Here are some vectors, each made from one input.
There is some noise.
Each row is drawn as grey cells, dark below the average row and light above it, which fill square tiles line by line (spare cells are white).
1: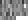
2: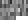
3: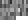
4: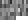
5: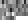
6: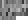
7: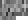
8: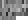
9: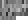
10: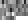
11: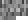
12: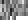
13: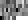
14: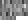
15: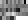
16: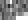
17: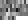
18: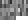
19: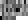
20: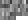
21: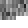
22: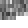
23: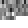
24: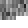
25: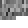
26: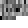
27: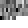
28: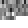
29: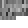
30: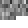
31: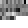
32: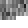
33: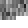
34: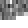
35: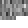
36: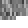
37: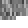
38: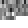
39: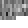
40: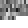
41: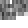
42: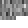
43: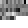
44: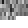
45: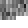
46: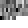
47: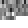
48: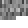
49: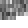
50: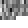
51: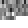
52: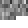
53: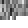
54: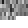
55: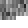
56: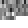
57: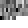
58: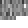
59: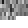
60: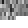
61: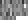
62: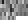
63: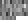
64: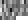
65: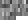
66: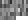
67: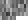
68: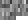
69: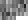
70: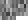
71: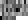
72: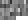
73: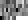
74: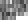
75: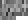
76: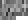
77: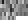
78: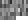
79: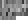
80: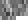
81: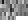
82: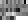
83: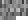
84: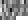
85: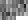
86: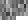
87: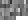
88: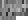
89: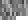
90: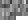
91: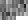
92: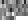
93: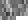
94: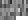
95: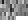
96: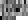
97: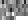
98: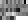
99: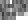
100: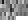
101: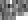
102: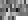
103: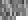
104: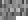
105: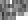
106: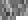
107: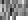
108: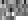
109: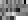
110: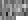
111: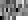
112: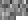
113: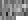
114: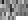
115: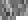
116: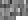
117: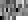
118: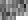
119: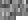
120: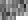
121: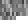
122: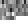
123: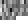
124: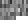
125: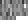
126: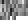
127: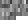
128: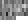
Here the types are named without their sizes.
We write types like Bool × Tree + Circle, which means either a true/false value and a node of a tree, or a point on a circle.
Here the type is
Bool × Bool × Bool + Line.
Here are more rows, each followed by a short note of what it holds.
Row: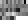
three true/false values
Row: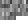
a point on a line
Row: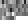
three true/false values
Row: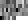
three true/false values
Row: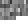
a point on a line
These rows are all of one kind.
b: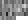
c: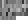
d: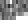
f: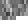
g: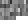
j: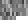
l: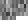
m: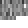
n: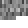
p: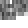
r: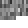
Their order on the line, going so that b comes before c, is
d, p, l, f, j, m, b, c, n, r, g.
